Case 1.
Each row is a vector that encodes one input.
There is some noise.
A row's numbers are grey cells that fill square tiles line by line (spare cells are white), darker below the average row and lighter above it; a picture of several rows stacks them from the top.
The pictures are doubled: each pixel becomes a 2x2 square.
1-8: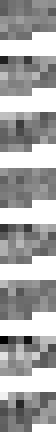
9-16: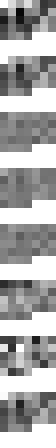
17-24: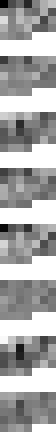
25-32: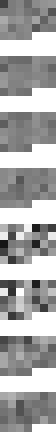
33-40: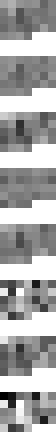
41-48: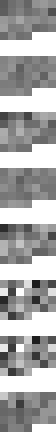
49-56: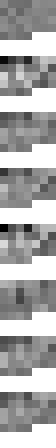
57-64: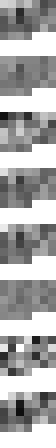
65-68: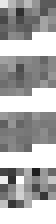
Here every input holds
either a fixed value, or one of 5 labels and a true/false value.
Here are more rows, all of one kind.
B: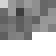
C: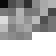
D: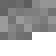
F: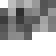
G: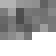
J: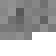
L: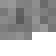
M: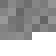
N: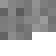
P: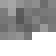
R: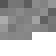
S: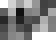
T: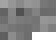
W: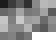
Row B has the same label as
D, J, M and W.
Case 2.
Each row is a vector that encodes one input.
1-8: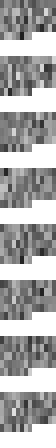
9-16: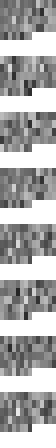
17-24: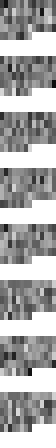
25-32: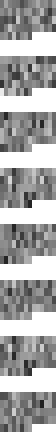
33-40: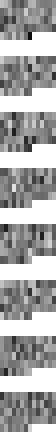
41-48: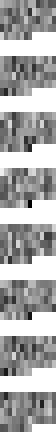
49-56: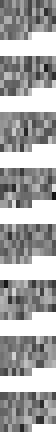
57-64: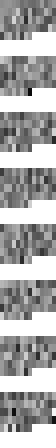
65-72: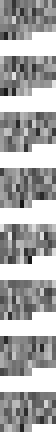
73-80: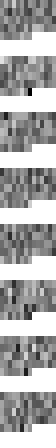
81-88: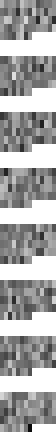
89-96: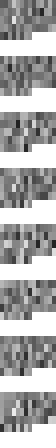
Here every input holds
either a node of a 7-node tree, or three true/false values.
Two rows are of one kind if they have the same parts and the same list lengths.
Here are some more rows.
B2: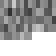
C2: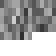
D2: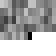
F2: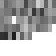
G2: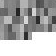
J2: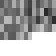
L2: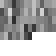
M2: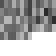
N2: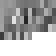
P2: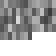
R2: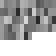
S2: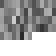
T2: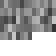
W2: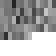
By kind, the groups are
B2, D2, G2, J2, L2, M2, P2, R2, T2
C2, F2, N2, S2, W2

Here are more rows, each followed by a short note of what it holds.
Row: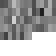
a node of a 7-node tree
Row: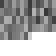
three true/false values
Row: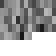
a node of a 7-node tree
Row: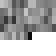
three true/false values
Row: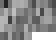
a node of a 7-node tree
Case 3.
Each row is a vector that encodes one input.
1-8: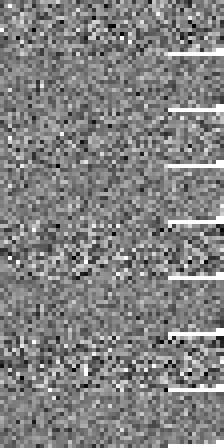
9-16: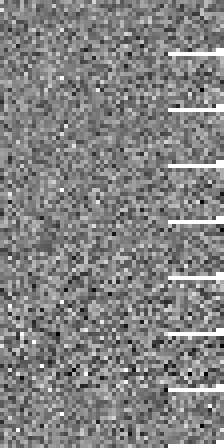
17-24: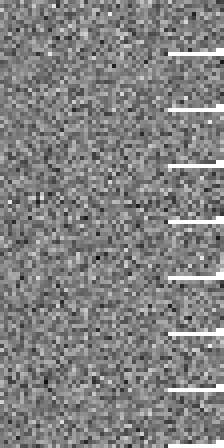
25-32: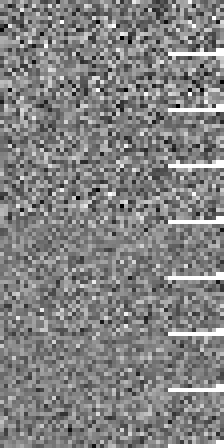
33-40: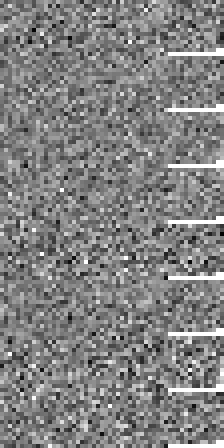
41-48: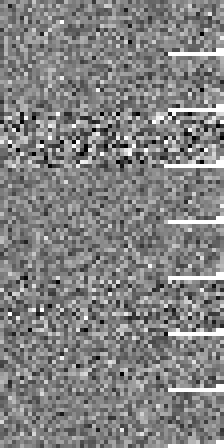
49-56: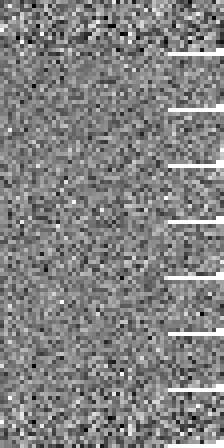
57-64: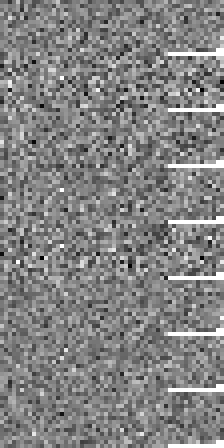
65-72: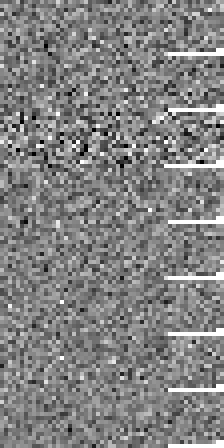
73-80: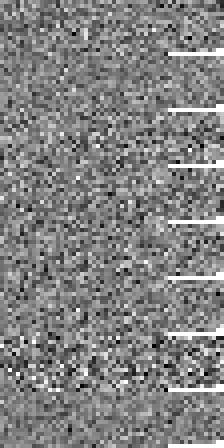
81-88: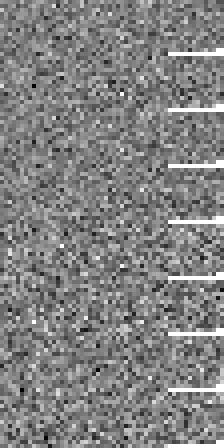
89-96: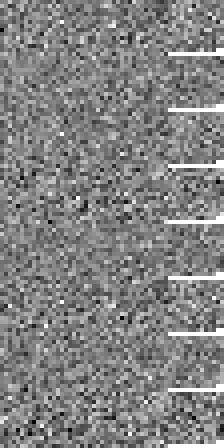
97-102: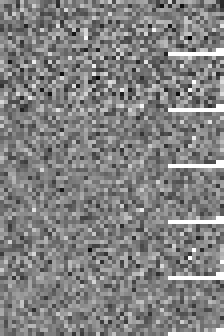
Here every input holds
either a point on a 10-point circle, or a point on a 10-point line.
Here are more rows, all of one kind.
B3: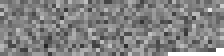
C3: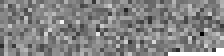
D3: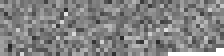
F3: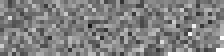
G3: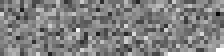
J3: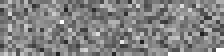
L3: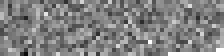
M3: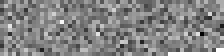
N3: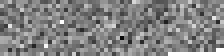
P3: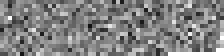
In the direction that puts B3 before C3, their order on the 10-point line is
L3, G3, P3, F3, B3, D3, N3, J3, M3, C3.
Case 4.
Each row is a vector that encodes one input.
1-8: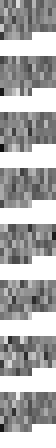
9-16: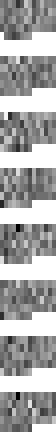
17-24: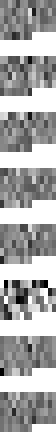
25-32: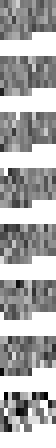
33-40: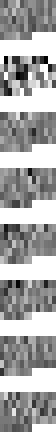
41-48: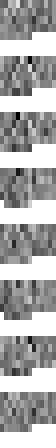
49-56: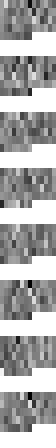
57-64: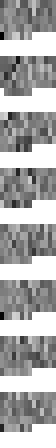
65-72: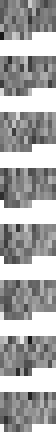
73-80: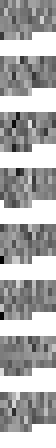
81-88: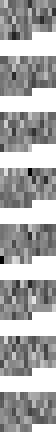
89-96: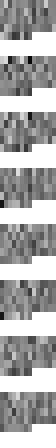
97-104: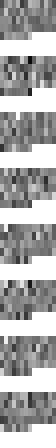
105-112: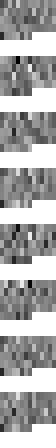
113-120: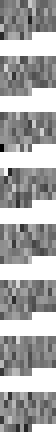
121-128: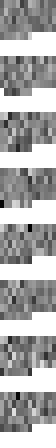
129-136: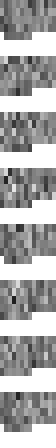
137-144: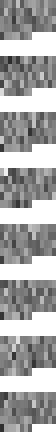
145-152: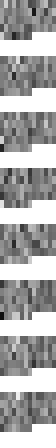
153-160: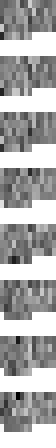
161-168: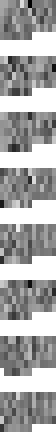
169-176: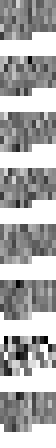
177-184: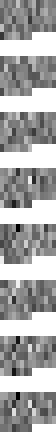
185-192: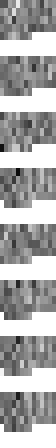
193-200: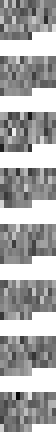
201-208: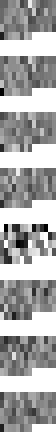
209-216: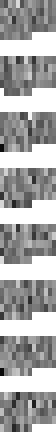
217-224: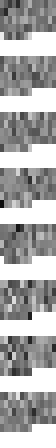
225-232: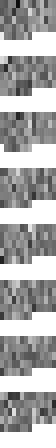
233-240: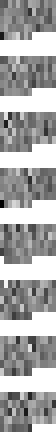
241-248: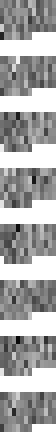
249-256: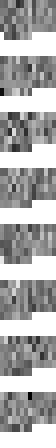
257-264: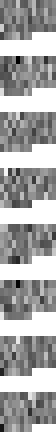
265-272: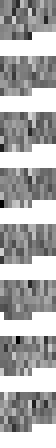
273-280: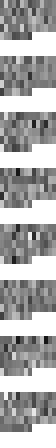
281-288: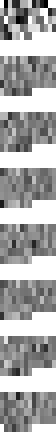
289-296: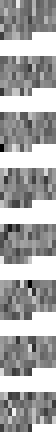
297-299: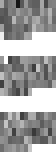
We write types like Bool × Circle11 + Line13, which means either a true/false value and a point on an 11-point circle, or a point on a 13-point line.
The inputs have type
(Bool × Bool × Bool + Unit) × Circle13 + Unit.
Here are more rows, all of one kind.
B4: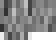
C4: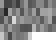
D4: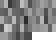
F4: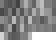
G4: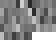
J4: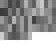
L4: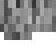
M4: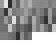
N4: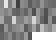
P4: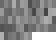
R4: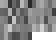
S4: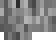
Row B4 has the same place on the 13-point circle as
G4 and S4.
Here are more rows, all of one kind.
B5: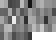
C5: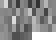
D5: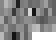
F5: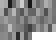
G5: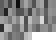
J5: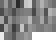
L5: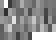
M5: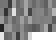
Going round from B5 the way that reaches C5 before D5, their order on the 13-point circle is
B5, G5, L5, C5, F5, M5, D5, J5.
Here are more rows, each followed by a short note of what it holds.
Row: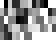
a fixed value
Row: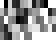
a fixed value
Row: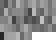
a point on a 13-point circle
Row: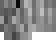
a point on a 13-point circle and three true/false values
